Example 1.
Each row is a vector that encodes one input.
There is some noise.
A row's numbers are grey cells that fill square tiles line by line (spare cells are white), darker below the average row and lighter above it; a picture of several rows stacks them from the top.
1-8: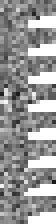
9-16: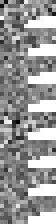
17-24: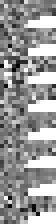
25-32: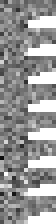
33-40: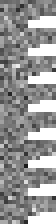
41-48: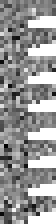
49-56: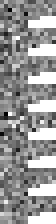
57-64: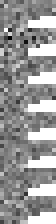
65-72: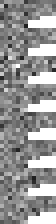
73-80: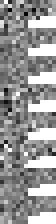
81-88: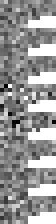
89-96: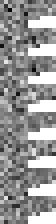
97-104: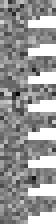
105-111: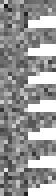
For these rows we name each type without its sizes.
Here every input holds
a point on a circle and a true/false value, together with either a fixed value, or a node of a tree.
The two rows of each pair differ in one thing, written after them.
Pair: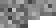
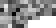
the place on the circle
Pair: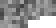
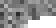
the true/false value
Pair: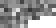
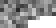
the true/false value
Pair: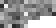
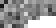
the node of the tree
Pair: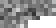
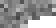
the place on the circle
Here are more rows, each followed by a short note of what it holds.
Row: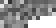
a point on a circle and a true/false value
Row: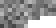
a point on a circle and a true/false value
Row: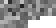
a point on a circle, a node of a tree and a true/false value
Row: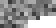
a point on a circle and a true/false value
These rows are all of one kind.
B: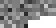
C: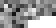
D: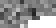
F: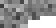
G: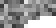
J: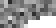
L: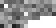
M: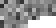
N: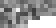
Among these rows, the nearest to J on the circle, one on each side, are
G and N.
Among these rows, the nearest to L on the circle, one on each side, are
C and F.
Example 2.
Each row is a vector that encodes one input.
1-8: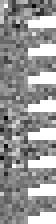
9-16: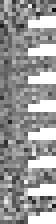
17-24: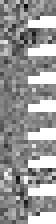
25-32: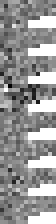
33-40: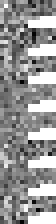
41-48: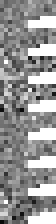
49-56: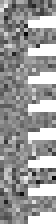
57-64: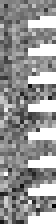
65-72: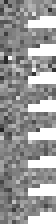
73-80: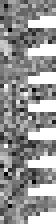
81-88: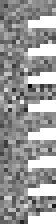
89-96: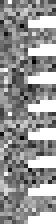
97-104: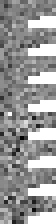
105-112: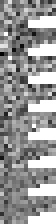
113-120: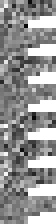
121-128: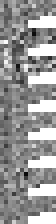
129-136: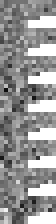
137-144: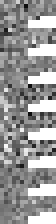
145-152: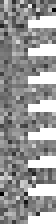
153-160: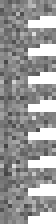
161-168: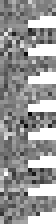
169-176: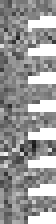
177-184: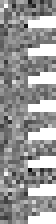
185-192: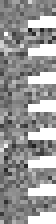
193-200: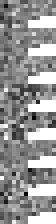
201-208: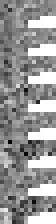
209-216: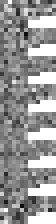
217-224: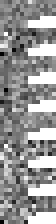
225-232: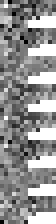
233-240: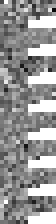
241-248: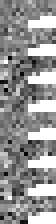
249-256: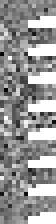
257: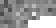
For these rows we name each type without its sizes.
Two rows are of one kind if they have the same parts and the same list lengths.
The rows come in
4 kinds.
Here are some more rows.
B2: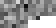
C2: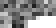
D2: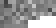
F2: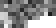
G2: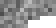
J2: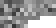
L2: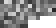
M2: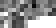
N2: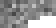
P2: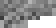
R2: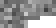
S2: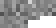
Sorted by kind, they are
B2
C2, F2, L2, M2
D2, G2, J2, N2, S2
P2, R2

